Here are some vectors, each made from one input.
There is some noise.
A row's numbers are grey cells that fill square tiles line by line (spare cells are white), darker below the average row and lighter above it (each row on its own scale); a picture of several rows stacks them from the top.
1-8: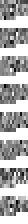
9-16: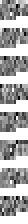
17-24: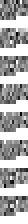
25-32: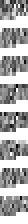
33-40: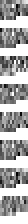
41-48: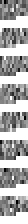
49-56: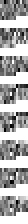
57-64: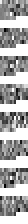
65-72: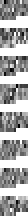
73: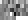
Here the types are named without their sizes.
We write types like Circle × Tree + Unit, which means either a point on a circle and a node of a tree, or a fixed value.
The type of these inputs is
List(Line).
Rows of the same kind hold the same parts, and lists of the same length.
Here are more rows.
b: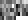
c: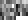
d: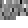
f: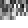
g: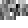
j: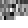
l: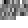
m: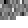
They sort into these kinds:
b, c, d, g
f
j, l, m

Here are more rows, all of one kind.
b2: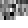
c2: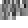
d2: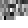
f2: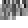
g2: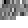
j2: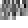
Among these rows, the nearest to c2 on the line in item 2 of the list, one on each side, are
b2 and j2.
